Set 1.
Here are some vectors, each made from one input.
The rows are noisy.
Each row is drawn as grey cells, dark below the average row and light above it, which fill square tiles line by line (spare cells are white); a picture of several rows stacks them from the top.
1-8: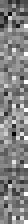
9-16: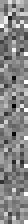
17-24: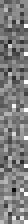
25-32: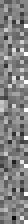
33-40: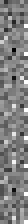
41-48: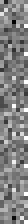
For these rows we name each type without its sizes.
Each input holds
a point on a line and a true/false value.
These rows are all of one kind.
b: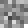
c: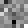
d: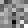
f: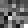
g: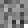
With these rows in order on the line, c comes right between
b and d.
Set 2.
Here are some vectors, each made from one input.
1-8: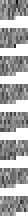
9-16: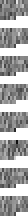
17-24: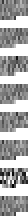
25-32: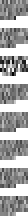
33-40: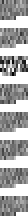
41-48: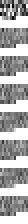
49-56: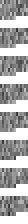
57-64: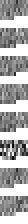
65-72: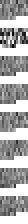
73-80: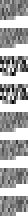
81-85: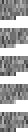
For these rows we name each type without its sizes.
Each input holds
either a fixed value, or a node of a tree and a true/false value.
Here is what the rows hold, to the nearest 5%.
About 10% of them hold a fixed value. The rest hold a node of a tree and a true/false value.
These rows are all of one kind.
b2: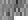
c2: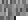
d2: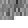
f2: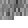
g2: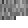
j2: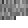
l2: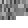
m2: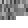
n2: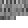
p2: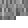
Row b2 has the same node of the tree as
d2, f2, l2 and m2.
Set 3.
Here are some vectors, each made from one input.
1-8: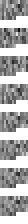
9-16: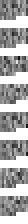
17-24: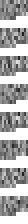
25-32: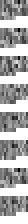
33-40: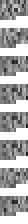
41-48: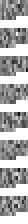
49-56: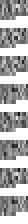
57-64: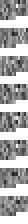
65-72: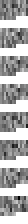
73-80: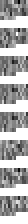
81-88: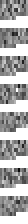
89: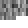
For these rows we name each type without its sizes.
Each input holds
either a point on a line, or three true/false values.
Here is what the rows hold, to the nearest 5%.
About 40% of them hold a point on a line. The rest hold three true/false values.
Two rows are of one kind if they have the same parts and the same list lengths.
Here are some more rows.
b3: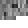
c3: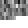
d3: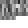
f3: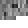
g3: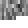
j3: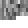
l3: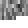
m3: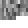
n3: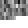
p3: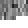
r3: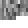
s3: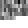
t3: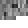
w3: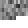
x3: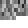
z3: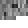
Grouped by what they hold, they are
b3, f3, g3, j3, l3, m3, p3, r3, t3, w3, z3
c3, d3, n3, s3, x3

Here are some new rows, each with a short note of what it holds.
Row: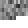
three true/false values
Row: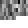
a point on a line
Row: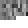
three true/false values
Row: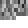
a point on a line
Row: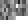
a point on a line
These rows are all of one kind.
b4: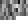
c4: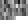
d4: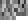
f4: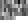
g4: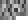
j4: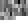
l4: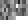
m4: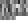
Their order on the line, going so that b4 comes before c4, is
d4, g4, b4, m4, l4, c4, f4, j4.
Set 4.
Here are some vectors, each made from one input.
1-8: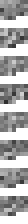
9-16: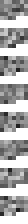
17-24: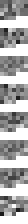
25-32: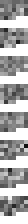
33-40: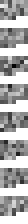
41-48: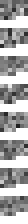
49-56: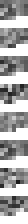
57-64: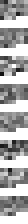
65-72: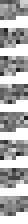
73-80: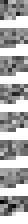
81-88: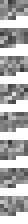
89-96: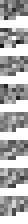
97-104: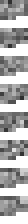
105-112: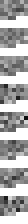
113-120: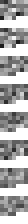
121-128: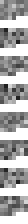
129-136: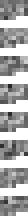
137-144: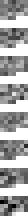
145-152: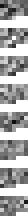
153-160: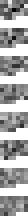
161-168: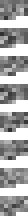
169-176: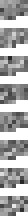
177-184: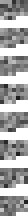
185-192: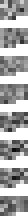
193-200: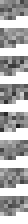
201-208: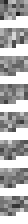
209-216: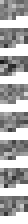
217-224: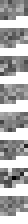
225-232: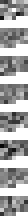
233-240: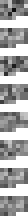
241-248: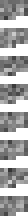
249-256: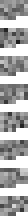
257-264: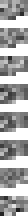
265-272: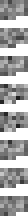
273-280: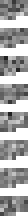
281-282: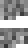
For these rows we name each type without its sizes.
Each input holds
either a label, or three true/false values.
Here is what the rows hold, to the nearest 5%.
About 60% of them hold a label. The rest hold three true/false values.
